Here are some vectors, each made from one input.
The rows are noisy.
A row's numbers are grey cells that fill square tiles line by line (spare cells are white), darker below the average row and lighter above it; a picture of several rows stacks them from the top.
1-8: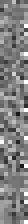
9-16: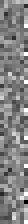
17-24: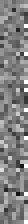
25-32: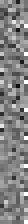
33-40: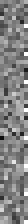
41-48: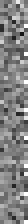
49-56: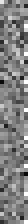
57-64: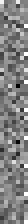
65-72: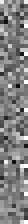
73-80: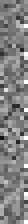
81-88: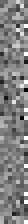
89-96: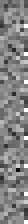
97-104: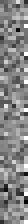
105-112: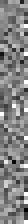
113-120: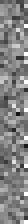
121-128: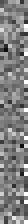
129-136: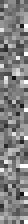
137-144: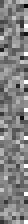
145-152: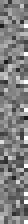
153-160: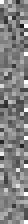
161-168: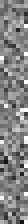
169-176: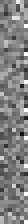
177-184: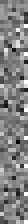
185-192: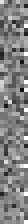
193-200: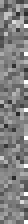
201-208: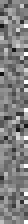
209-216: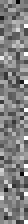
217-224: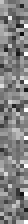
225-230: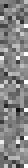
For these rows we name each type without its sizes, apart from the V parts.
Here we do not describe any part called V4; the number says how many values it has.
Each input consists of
a point on a circle, together with a list of items, each either a point on a circle, or a value of V4.
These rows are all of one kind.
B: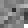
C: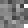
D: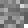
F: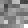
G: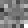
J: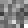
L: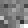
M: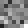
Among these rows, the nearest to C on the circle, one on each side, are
B and G.
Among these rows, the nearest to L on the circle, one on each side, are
J and M.
